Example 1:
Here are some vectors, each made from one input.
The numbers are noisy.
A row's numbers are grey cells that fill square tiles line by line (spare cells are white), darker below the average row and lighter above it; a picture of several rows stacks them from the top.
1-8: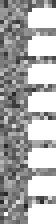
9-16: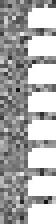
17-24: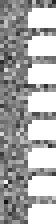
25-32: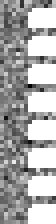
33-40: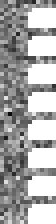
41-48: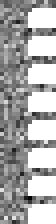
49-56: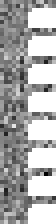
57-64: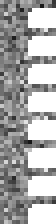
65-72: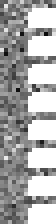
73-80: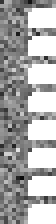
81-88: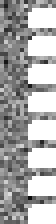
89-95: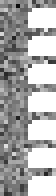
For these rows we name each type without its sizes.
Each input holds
a label.
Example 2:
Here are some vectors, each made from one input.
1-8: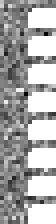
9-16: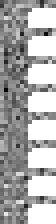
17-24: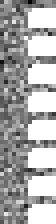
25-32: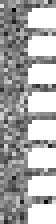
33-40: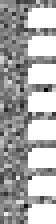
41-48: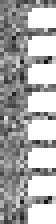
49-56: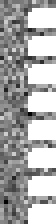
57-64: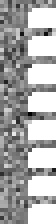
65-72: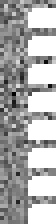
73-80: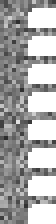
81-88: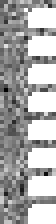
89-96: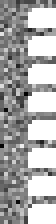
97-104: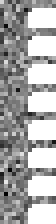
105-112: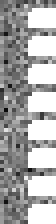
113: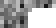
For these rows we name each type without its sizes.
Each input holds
a label.
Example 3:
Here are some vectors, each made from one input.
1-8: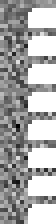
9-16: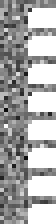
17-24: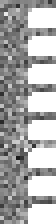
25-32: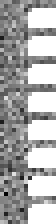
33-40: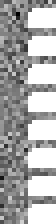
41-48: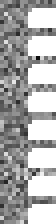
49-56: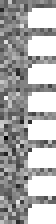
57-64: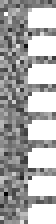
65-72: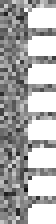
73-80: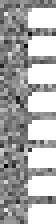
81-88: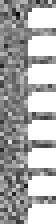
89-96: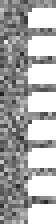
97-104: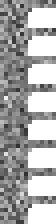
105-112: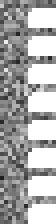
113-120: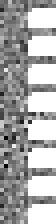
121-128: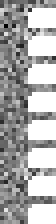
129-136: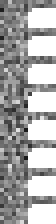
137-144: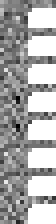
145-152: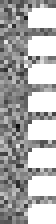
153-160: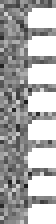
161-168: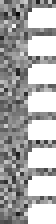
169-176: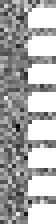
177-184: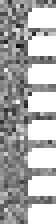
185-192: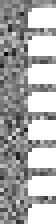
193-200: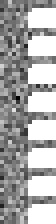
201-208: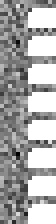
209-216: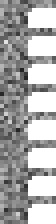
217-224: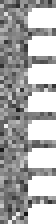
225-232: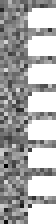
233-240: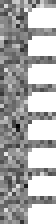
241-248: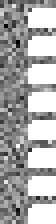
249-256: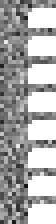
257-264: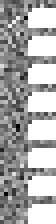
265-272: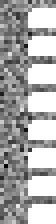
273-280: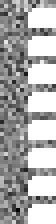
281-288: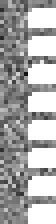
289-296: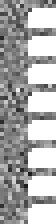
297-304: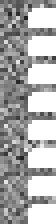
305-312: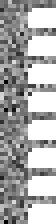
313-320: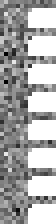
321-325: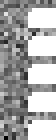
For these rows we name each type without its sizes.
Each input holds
a node of a tree.
